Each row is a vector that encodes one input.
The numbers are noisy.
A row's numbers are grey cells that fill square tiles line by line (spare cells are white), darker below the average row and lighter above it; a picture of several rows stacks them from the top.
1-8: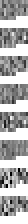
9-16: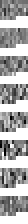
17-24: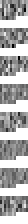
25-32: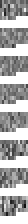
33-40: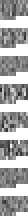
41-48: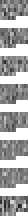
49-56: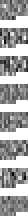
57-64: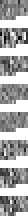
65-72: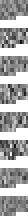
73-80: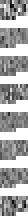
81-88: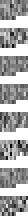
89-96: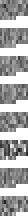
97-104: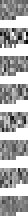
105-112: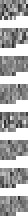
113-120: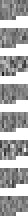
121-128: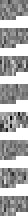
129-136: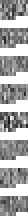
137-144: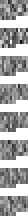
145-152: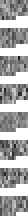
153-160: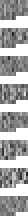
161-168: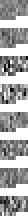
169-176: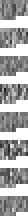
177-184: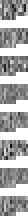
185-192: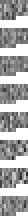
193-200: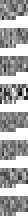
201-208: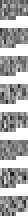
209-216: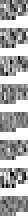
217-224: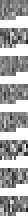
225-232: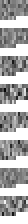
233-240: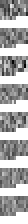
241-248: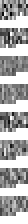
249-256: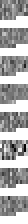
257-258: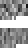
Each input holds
a true/false value, together with either a point on a 15-point circle, or a fixed value.
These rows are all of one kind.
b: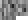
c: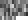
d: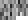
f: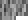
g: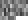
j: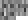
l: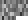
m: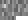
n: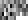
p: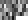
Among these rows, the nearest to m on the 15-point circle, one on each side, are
c and p.
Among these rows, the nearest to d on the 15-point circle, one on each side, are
g and j.
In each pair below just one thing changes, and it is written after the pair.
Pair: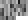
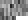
the place on the 15-point circle
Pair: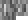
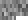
the place on the 15-point circle
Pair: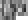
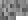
the place on the 15-point circle
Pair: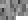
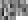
the true/false value
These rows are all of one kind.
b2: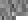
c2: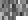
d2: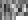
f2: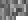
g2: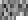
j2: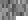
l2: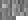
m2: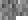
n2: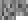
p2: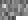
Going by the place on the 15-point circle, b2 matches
c2, g2 and m2.
